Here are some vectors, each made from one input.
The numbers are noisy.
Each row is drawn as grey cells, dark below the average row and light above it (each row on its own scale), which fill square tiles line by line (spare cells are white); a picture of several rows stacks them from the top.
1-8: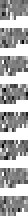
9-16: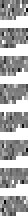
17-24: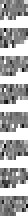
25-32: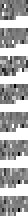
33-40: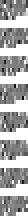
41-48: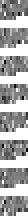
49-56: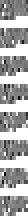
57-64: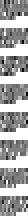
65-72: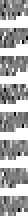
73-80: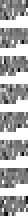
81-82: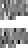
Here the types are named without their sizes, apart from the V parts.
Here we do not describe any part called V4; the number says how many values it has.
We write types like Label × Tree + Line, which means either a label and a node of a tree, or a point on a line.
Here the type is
(Bool × Bool × Bool + Line) × V4.
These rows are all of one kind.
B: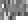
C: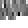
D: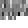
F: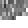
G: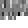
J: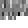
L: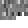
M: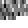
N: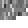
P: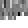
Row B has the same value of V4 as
F and N.
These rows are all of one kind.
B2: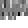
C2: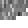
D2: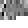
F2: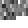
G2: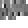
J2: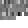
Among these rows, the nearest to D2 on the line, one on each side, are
C2 and J2.
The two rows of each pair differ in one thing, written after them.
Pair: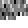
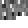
the value of V4
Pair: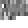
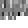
the value of V4
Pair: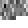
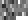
the value of V4
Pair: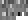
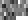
the place on the line
